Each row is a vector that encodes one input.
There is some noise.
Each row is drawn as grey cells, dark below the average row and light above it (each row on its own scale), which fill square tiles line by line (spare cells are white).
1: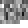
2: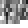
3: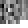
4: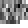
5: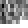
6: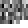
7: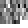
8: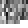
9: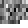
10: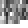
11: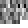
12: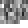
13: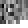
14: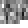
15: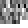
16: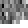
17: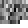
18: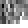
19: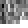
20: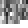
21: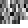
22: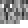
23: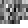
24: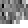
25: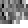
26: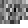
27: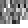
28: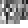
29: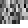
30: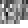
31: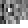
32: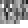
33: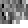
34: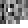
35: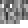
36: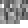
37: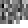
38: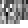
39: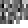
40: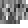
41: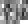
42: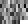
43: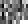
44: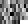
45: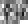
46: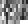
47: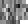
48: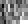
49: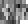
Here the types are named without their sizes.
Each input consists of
either a point on a circle, or three true/false values.
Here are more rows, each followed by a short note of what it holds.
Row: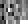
three true/false values
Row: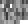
a point on a circle
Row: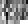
a point on a circle
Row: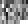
a point on a circle
